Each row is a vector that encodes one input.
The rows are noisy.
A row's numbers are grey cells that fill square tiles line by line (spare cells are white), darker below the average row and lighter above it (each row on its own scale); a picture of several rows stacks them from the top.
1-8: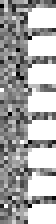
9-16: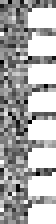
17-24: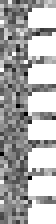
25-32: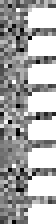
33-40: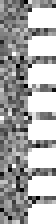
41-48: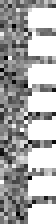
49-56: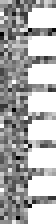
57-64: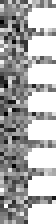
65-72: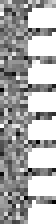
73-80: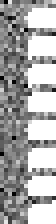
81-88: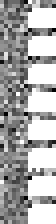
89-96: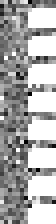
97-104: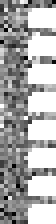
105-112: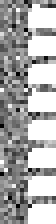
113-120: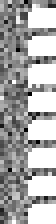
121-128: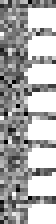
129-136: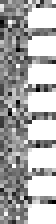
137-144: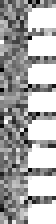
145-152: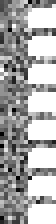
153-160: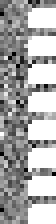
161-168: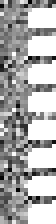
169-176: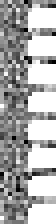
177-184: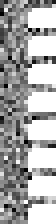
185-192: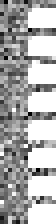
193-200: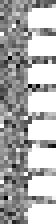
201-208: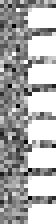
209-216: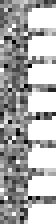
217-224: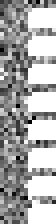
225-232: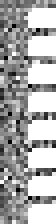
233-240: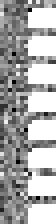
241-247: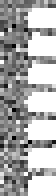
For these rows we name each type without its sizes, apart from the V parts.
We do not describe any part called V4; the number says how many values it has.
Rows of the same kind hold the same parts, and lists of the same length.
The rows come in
4 kinds.
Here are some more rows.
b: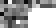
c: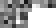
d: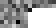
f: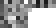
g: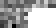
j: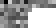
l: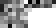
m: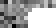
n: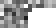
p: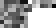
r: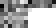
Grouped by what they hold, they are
b, c, j, p
d, f, l, r
g, m
n

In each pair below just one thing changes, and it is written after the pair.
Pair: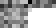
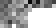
the value of V4
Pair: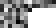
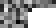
the place on the circle
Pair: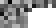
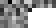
the place on the circle
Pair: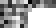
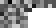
the value of V4
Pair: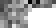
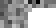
one of the three true/false values
